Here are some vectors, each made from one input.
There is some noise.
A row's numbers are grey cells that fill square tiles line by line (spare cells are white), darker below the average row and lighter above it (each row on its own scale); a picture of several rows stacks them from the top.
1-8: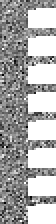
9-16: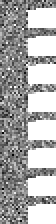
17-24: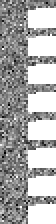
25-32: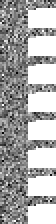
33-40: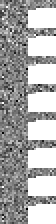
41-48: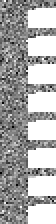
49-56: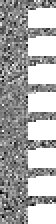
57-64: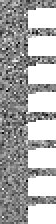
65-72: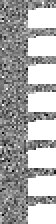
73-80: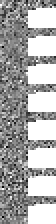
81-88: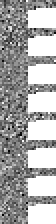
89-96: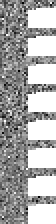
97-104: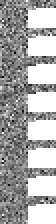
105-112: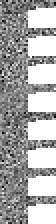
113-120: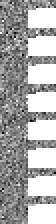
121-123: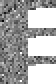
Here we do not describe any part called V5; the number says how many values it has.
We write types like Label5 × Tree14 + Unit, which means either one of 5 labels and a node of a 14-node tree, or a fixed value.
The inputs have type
List2(Bool × V5).
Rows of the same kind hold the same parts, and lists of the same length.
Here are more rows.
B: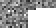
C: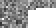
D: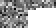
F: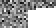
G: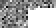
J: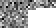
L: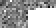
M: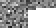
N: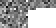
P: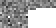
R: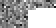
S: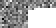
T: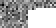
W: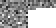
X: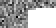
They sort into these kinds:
B, M
C, D, F, X
G, J, L, N, P, R, S, T, W

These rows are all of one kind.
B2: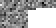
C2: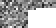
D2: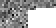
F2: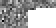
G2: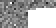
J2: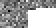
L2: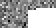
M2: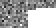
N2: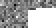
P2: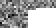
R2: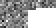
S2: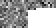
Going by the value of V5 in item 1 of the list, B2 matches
D2, F2, N2 and R2.
